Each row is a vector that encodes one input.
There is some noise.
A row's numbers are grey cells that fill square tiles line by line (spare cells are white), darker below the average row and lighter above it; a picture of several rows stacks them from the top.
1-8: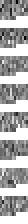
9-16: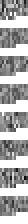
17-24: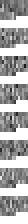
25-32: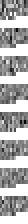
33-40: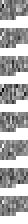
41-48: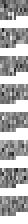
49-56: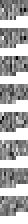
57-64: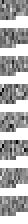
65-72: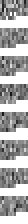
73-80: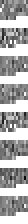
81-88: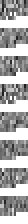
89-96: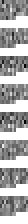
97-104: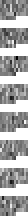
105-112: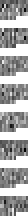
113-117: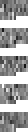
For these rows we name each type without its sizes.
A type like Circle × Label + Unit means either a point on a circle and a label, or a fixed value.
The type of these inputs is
Circle × Circle + Unit.
